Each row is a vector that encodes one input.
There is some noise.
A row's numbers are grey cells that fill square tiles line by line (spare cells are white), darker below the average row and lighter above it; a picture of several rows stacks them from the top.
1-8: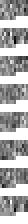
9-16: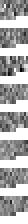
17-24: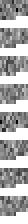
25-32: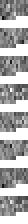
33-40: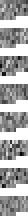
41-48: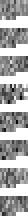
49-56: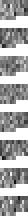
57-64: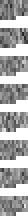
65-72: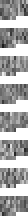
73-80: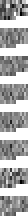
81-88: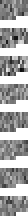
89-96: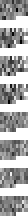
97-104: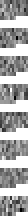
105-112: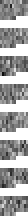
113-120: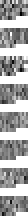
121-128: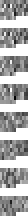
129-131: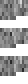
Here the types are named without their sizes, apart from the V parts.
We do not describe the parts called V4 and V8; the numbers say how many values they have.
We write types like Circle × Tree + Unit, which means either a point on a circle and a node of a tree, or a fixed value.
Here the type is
((Bool × Bool × Bool × Bool + Unit) × V8 + Line) × V4.
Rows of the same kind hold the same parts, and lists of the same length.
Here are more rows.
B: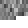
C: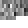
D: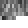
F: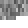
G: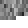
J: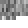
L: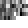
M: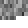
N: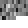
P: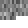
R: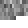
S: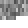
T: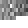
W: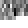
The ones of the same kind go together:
B, C, D, F, G, J, M, R, S, T
L
N, P, W

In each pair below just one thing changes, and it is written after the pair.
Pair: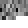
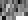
the value of V8
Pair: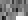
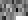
the value of V8
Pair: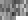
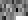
the value of V4
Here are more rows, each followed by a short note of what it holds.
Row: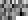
a point on a line and a value of V4
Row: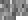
a value of V4 and a value of V8
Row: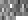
a value of V4 and a value of V8
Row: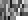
a point on a line and a value of V4
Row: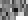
a value of V4 and a value of V8
